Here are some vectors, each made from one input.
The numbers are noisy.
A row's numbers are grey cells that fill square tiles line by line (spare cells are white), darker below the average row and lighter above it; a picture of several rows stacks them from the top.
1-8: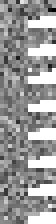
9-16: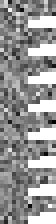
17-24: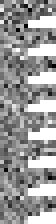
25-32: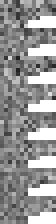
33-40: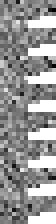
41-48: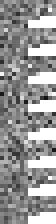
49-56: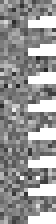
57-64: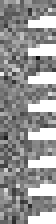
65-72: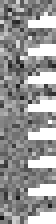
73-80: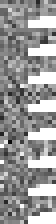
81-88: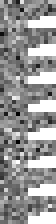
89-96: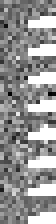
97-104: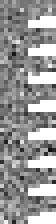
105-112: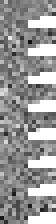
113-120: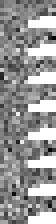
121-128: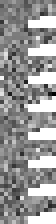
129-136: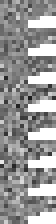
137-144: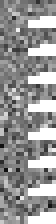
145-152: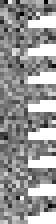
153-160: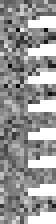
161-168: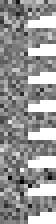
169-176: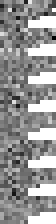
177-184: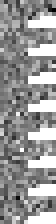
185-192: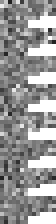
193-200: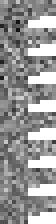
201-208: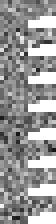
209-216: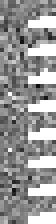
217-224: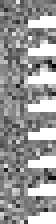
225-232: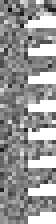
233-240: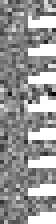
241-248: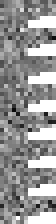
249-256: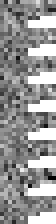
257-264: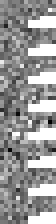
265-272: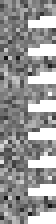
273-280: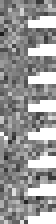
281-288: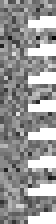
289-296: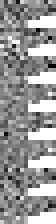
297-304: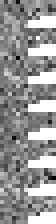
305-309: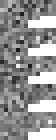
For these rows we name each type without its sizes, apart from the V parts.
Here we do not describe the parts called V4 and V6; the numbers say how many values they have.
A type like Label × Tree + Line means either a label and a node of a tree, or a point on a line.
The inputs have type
Line + (Tree + V6) × V4.
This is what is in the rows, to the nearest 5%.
About 25% of them hold a point on a line. The rest hold a value of V4, together with either a node of a tree, or a value of V6.
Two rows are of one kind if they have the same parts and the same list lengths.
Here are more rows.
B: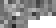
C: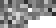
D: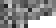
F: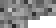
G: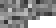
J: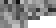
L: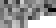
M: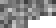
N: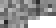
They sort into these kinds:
B, C, F, M
D, G, N
J, L

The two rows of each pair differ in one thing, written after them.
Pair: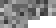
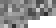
the value of V4
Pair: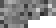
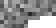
the value of V4
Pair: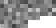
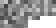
the node of the tree
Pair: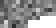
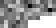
the node of the tree
